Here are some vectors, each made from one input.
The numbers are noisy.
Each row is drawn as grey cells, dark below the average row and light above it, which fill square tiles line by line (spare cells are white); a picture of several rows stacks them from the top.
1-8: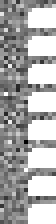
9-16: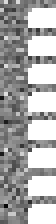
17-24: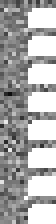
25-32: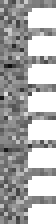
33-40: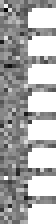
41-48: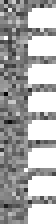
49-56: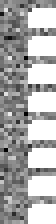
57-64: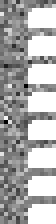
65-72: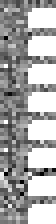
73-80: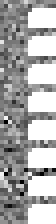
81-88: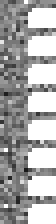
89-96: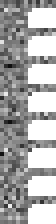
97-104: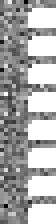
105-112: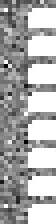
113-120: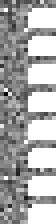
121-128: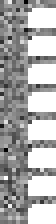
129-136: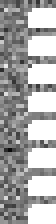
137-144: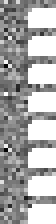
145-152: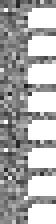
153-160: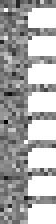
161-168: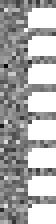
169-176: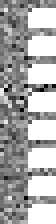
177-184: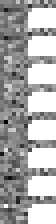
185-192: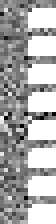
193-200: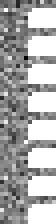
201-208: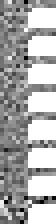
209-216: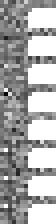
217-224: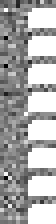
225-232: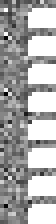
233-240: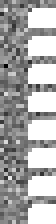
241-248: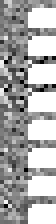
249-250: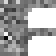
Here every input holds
either a point on a 19-point circle, or a fixed value.
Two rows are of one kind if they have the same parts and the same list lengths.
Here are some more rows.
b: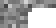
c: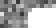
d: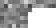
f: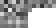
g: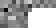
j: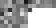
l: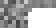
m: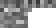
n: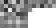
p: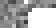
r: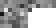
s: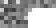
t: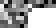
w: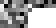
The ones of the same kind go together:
b, c, d, f, g, j, l, m, n, p, r, s
t, w

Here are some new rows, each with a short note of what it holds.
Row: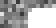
a point on a 19-point circle
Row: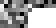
a fixed value
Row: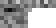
a point on a 19-point circle
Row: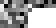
a fixed value
